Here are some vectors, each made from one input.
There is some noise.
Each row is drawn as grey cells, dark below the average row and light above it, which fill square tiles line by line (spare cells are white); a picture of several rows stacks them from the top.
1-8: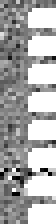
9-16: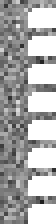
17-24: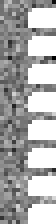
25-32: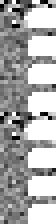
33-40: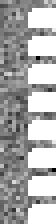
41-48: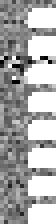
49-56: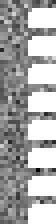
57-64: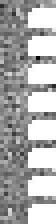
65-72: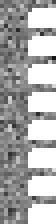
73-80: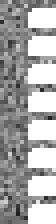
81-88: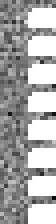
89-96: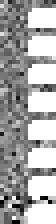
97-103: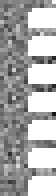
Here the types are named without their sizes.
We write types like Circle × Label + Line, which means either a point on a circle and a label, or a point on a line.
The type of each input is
Label × Label + Unit.
